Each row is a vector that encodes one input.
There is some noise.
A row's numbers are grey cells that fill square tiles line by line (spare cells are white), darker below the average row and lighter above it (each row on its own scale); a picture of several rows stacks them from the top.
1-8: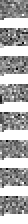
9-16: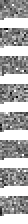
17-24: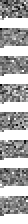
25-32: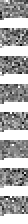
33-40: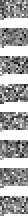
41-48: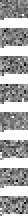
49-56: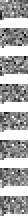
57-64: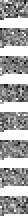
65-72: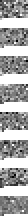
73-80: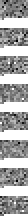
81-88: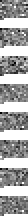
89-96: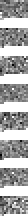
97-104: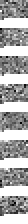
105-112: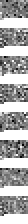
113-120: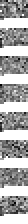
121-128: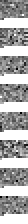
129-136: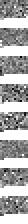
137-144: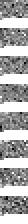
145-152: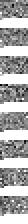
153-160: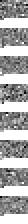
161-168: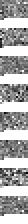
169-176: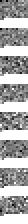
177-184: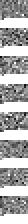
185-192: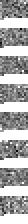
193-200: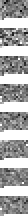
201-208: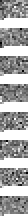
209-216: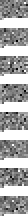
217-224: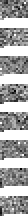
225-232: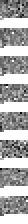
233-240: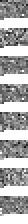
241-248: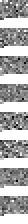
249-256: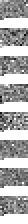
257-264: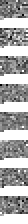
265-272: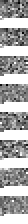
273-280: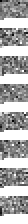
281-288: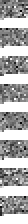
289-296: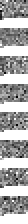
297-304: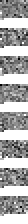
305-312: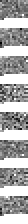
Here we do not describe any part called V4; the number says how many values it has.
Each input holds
either a point on a 6-point circle and a true/false value, or a node of a 14-node tree and a value of V4.
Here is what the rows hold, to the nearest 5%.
About 20% of them hold a point on a 6-point circle and a true/false value. The rest hold a node of a 14-node tree and a value of V4.
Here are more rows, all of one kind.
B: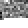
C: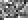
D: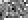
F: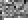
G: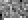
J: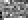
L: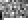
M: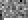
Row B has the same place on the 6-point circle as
F and J.
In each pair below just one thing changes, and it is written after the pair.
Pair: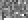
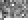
the value of V4
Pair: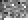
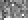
the node of the tree
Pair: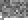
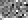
the value of V4
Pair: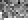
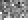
the node of the tree
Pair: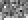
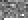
the node of the tree
